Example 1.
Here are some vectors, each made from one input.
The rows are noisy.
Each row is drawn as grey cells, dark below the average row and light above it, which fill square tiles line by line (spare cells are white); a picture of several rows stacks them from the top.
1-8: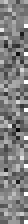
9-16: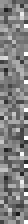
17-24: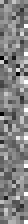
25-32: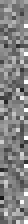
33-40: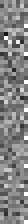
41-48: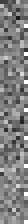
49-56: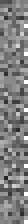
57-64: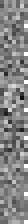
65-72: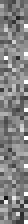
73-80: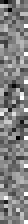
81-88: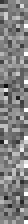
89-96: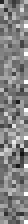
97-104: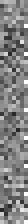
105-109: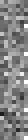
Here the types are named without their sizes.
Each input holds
four true/false values.
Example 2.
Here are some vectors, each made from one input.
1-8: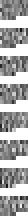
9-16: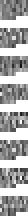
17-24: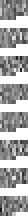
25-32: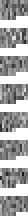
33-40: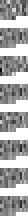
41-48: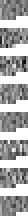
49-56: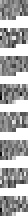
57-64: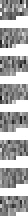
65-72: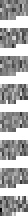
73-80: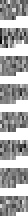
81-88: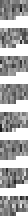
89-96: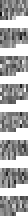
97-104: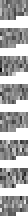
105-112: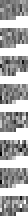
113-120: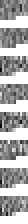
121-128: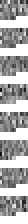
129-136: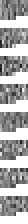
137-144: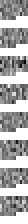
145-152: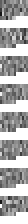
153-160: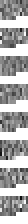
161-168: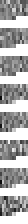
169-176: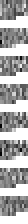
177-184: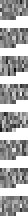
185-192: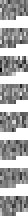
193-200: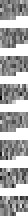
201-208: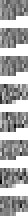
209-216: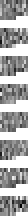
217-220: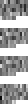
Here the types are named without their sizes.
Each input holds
a point on a line.
